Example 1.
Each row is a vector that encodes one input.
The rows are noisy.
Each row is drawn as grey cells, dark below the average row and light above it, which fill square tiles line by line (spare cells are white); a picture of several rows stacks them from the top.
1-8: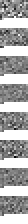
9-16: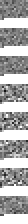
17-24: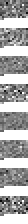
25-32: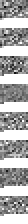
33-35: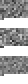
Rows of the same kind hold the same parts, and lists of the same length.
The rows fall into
2 kinds.
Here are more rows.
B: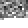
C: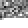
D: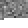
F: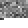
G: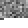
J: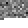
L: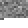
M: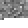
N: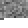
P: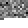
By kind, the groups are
B, C
D, F, G, J, L, M, N, P

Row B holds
one of 4 labels.
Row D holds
a point on a 4-point line.
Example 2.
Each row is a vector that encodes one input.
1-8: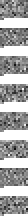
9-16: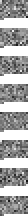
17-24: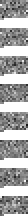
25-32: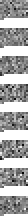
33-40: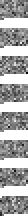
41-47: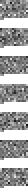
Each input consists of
either one of 4 labels, or a point on a 6-point line.
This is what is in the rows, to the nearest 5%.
About 55% of them hold one of 4 labels. The rest hold a point on a 6-point line.
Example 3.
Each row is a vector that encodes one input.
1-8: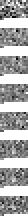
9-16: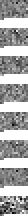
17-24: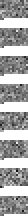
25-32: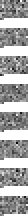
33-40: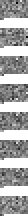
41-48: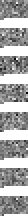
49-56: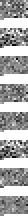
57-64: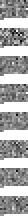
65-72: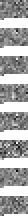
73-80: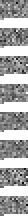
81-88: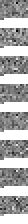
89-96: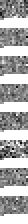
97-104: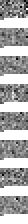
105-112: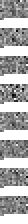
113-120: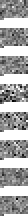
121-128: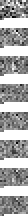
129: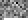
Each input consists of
a list of up to two points on a 16-point line.
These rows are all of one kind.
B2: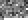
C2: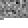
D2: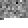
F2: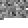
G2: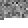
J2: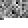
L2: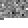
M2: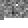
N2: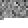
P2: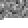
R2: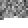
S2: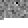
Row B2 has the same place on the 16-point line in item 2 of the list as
F2, J2, L2 and P2.
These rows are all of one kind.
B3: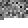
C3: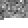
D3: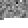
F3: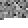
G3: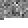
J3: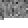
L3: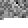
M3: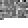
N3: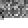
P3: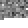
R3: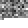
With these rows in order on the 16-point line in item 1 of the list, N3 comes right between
J3 and L3.
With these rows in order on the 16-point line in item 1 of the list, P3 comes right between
G3 and R3.
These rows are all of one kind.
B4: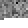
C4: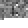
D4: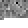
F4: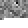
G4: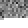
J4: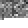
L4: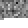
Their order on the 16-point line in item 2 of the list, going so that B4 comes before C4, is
J4, L4, B4, D4, G4, C4, F4.
